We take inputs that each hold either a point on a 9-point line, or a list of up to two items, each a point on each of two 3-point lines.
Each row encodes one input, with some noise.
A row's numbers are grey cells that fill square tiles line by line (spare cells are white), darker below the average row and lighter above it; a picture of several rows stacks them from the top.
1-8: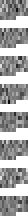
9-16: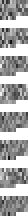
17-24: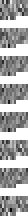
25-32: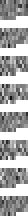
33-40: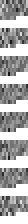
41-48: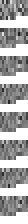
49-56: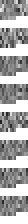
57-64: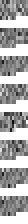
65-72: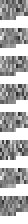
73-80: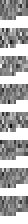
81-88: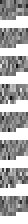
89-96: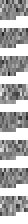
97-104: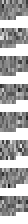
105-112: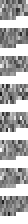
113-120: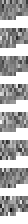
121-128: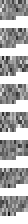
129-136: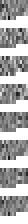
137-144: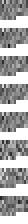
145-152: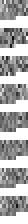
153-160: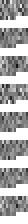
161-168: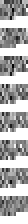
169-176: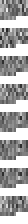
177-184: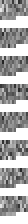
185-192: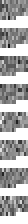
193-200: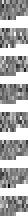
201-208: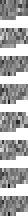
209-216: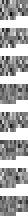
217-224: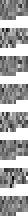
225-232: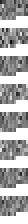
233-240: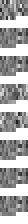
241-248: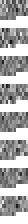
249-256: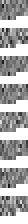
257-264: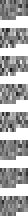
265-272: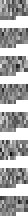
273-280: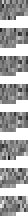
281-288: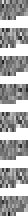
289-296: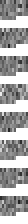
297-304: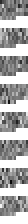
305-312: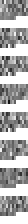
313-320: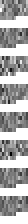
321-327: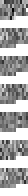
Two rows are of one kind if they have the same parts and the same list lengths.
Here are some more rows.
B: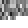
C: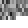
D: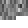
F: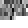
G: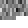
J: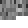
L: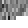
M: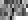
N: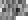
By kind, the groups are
B, C
D, J, L
F, M
G, N

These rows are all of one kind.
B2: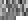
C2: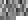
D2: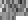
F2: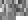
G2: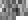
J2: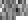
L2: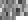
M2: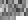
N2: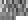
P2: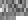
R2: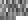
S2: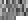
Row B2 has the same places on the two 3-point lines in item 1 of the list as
C2, N2, R2 and S2.
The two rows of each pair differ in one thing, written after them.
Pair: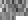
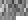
the place on one of the two 3-point lines in item 1 of the list
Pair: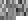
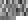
the place on one of the two 3-point lines in item 2 of the list
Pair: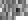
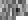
the place on one of the two 3-point lines in item 2 of the list
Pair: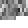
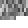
the place on one of the two 3-point lines in item 1 of the list
